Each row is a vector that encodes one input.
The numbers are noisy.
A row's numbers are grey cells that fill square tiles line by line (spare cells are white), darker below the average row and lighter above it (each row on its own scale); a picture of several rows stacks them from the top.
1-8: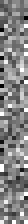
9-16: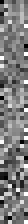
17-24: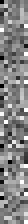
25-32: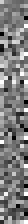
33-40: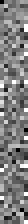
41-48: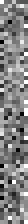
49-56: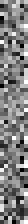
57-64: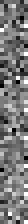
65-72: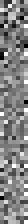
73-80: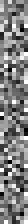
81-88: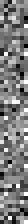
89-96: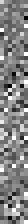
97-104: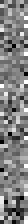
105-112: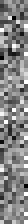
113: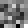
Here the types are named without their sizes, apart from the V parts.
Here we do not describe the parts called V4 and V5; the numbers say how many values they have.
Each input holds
a point on a line, together with either a true/false value and a value of V5, or a value of V4.
